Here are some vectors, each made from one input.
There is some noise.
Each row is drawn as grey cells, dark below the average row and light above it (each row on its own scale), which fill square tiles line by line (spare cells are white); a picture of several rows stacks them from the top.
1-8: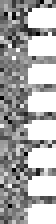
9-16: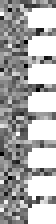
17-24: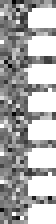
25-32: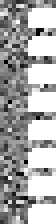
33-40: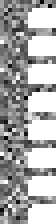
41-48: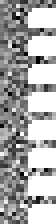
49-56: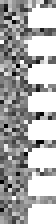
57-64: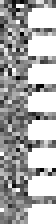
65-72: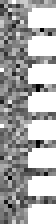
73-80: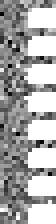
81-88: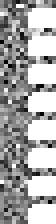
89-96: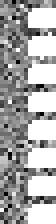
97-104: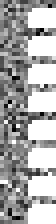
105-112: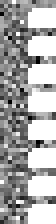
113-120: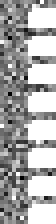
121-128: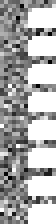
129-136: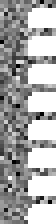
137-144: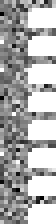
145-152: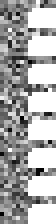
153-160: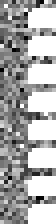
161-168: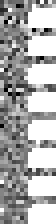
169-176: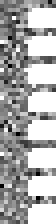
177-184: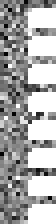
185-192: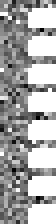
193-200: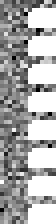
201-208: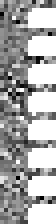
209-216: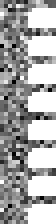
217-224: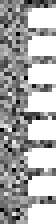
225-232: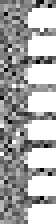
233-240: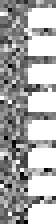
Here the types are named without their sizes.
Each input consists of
either two labels, or four true/false values.
